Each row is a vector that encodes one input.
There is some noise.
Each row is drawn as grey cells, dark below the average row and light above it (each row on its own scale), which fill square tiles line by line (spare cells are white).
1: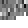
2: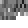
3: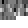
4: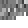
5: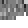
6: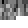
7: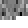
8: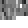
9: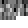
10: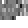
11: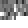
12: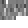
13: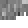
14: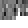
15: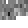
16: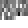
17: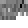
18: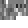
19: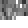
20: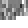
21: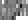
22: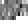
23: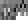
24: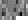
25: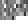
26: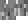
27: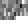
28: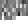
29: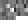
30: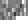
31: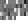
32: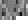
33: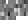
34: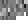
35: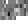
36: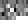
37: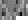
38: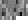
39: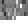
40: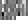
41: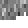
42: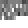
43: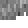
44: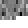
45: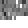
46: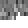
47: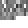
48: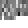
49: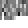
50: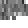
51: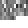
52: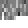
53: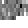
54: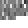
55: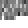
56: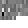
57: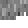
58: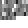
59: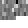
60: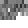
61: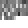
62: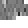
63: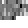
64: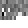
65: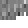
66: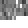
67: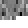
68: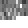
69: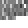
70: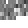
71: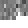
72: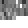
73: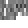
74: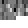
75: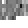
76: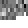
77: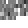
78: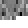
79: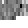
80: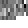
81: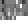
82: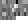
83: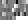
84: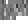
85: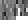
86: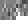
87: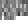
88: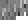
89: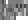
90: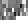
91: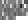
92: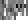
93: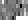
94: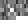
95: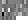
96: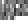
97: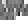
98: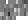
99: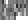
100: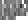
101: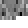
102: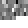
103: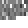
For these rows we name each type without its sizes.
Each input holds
either a fixed value, or a label and a true/false value.
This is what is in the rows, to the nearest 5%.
About 10% of them hold a fixed value. The rest hold a label and a true/false value.
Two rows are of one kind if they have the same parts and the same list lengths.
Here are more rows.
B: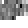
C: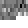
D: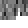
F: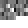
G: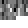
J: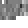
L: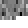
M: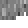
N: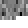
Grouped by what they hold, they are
B, C, D, F, G, J, M
L, N

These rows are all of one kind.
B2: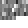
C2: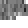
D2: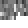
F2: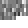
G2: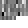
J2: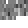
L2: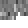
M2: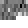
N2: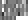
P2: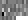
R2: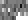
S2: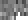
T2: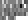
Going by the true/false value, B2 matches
F2, G2, N2 and T2.
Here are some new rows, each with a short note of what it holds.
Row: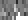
a label and a true/false value
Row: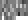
a label and a true/false value
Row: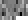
a fixed value
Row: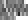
a label and a true/false value
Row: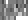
a label and a true/false value
